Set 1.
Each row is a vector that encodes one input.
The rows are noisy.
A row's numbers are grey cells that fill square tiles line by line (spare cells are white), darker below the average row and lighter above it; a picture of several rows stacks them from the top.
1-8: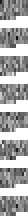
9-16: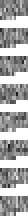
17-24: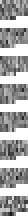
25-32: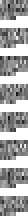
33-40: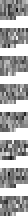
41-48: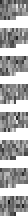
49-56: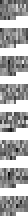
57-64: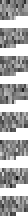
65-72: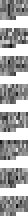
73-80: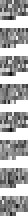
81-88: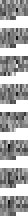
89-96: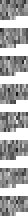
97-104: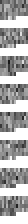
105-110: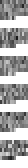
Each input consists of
either a node of a 10-node tree, or a list of up to two points on a 6-point circle.
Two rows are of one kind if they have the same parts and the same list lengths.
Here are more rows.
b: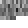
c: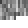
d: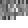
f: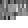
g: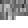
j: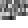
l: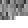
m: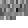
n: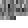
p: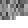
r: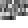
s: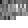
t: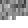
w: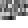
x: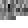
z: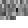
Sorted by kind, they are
b, m, n, x, z
c, d, f, s
g, l, p, t
j, r, w

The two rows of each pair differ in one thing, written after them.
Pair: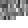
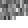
the place on the 6-point circle in item 1 of the list
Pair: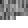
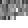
the place on the 6-point circle in item 1 of the list
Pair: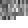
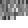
the place on the 6-point circle in item 2 of the list
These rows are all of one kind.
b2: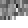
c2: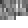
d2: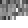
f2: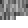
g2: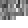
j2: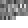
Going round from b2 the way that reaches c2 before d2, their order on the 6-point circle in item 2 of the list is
b2, j2, g2, c2, f2, d2.
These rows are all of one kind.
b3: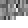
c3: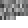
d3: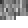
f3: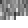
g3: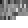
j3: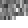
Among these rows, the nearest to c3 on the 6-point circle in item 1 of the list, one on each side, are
d3 and g3.
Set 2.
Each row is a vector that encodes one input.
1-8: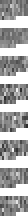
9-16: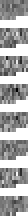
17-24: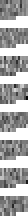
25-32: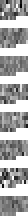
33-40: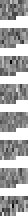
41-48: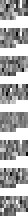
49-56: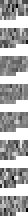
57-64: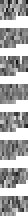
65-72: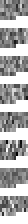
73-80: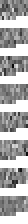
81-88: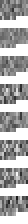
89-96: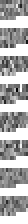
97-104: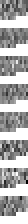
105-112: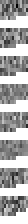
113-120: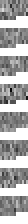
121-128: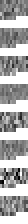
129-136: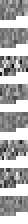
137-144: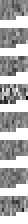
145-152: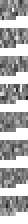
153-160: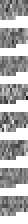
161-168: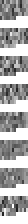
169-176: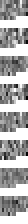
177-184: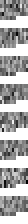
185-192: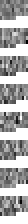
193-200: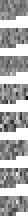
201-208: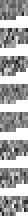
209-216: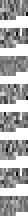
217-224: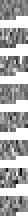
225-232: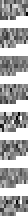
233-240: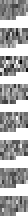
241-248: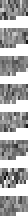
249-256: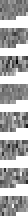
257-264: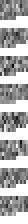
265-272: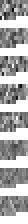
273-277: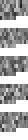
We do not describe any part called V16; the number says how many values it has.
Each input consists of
either one of 8 labels, or a true/false value and a value of V16.
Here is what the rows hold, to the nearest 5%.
About 25% of them hold one of 8 labels. The rest hold a true/false value and a value of V16.
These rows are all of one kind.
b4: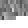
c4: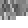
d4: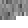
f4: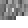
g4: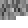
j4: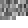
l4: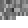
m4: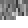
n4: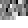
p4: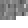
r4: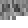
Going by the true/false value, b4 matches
c4, l4 and p4.
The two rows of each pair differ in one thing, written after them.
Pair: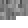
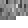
the true/false value
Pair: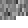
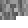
the true/false value
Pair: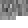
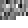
the true/false value
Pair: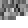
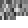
the true/false value
